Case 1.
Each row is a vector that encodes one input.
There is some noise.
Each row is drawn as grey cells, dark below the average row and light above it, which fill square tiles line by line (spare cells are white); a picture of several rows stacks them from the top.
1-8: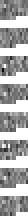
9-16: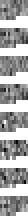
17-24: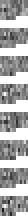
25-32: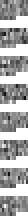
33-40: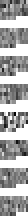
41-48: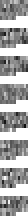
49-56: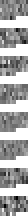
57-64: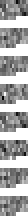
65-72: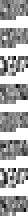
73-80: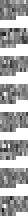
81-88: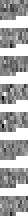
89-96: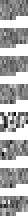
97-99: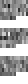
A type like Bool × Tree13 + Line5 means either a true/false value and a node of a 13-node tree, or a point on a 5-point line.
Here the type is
List3(Line5).
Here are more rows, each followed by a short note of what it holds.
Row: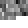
a list of one item
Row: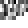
the empty list
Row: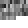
a list of one item
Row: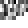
the empty list
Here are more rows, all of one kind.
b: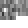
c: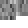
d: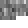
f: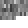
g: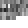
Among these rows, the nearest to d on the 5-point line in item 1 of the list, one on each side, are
b and c.
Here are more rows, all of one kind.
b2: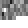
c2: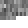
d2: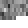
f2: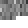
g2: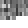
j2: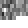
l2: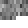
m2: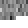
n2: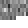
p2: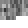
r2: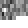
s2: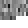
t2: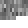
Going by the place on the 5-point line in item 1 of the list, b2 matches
j2 and r2.
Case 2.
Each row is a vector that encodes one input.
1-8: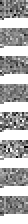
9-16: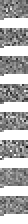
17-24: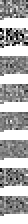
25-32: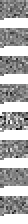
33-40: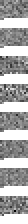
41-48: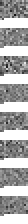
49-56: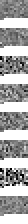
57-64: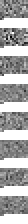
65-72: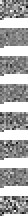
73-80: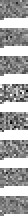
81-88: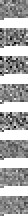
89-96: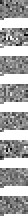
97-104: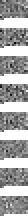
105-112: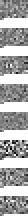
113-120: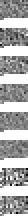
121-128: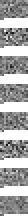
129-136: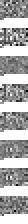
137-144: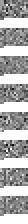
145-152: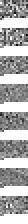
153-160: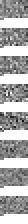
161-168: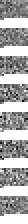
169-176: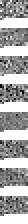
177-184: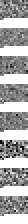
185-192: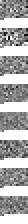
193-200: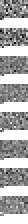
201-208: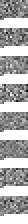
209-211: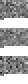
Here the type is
Label10 + Line10 + Tree13.
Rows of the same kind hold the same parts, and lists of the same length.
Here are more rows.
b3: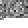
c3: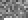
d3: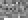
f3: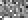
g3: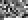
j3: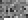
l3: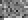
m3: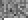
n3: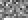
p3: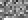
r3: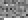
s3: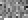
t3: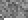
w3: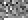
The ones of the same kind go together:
b3, c3, n3, p3, t3
d3, f3, j3, m3, r3, s3
g3, l3, w3

